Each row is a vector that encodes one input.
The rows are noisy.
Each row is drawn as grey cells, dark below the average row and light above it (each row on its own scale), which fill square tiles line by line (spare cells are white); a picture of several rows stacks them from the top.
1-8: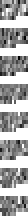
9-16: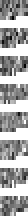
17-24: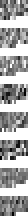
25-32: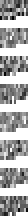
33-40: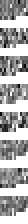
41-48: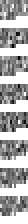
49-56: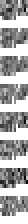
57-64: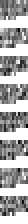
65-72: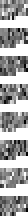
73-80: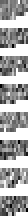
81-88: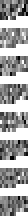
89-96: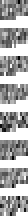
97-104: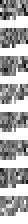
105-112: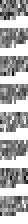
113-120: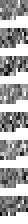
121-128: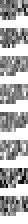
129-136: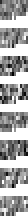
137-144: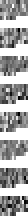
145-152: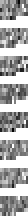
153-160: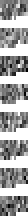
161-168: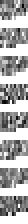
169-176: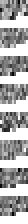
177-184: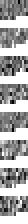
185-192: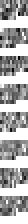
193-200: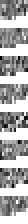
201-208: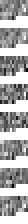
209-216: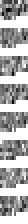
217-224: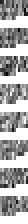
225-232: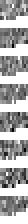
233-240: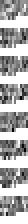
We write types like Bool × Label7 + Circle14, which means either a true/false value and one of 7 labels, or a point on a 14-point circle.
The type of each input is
Line7.
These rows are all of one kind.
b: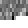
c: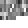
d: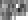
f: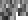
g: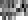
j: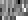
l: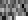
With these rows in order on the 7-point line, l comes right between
b and f.
